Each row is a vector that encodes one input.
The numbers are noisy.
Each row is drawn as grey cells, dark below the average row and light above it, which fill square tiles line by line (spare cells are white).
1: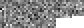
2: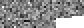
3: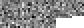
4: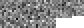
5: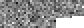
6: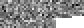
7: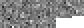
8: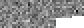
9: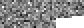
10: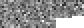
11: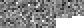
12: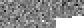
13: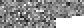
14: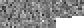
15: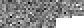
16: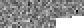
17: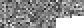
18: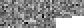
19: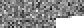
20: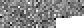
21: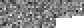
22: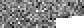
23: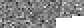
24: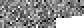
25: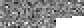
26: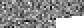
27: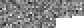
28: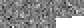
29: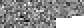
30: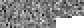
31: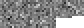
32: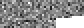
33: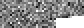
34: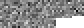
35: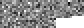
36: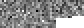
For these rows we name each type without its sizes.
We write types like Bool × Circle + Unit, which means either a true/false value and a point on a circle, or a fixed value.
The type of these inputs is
Bool × Bool × Bool + Line.
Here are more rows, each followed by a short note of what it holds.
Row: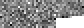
a point on a line
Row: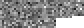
three true/false values
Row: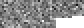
three true/false values
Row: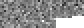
three true/false values
